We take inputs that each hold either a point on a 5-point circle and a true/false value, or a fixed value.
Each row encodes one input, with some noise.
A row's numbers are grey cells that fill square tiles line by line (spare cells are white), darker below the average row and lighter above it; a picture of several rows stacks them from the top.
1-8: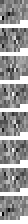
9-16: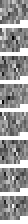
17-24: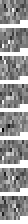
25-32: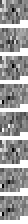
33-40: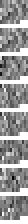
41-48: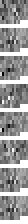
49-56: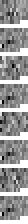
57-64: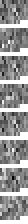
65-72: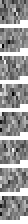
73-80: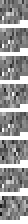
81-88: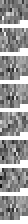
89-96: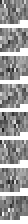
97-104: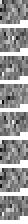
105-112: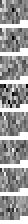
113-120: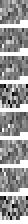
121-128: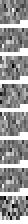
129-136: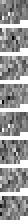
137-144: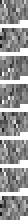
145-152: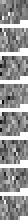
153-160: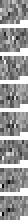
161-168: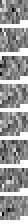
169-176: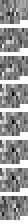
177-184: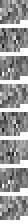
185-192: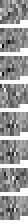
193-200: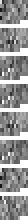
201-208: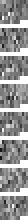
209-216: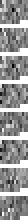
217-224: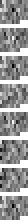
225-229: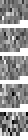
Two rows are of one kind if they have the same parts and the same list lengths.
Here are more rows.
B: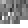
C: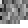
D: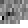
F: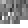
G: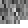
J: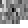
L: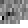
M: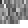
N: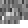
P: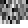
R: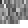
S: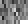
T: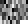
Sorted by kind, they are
B, C, D, F, G, J, L, M, N, R, S
P, T

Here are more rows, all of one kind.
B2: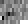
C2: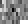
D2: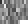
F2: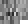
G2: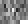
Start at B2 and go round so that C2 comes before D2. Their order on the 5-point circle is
B2, G2, C2, D2, F2.
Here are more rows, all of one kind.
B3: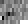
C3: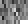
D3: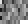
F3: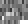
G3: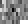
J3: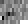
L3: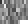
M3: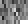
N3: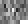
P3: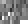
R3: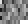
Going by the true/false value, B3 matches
G3, J3 and L3.
